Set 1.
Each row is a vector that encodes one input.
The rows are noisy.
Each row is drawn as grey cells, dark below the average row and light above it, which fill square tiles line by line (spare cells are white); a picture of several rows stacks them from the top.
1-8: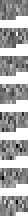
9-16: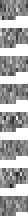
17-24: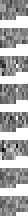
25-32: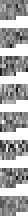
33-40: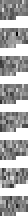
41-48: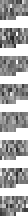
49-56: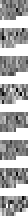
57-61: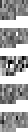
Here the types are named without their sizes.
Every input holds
a node of a tree and a true/false value.
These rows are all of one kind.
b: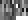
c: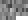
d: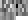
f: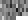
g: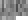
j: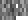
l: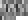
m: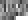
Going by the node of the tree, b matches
d and m.
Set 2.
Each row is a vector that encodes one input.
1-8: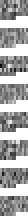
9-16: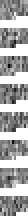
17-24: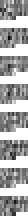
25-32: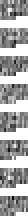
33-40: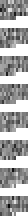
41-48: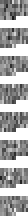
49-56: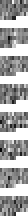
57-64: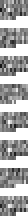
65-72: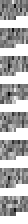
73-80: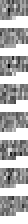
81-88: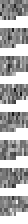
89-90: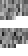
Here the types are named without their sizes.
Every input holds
either a label, or a point on a line.
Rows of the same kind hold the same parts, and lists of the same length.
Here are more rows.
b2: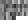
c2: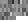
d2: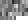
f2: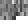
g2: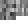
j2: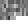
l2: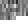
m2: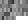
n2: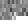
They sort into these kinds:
b2, f2, g2
c2, d2, j2, l2, m2, n2

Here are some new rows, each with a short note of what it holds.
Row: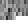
a label
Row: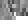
a label
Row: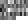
a point on a line
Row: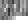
a label
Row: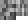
a point on a line
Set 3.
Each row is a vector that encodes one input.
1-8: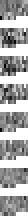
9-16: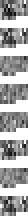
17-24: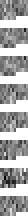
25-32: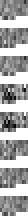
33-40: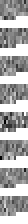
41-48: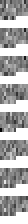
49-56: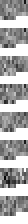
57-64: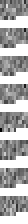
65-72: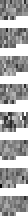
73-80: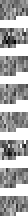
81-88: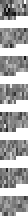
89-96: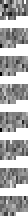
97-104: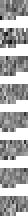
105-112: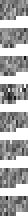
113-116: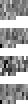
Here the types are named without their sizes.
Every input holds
either a point on a line, or four true/false values.
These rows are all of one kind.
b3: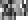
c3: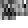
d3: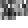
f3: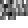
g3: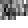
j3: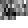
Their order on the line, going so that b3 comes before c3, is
b3, d3, c3, j3, g3, f3.
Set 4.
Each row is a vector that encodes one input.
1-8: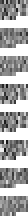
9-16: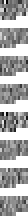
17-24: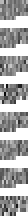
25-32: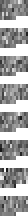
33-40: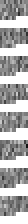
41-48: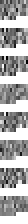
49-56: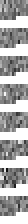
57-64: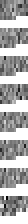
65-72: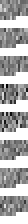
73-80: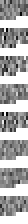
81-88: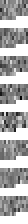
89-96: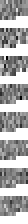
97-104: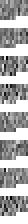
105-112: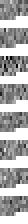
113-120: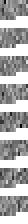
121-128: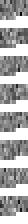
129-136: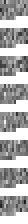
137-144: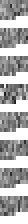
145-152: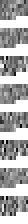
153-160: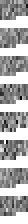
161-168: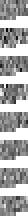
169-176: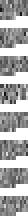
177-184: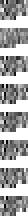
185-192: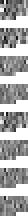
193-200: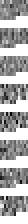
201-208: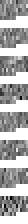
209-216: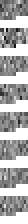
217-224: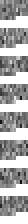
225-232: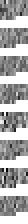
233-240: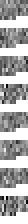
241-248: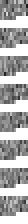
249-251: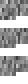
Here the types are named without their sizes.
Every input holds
a point on a line, together with either a fixed value, or four true/false values.
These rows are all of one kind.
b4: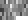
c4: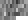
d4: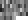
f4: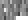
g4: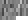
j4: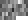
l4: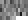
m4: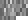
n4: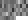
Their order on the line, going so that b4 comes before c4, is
j4, n4, d4, l4, b4, g4, m4, c4, f4.
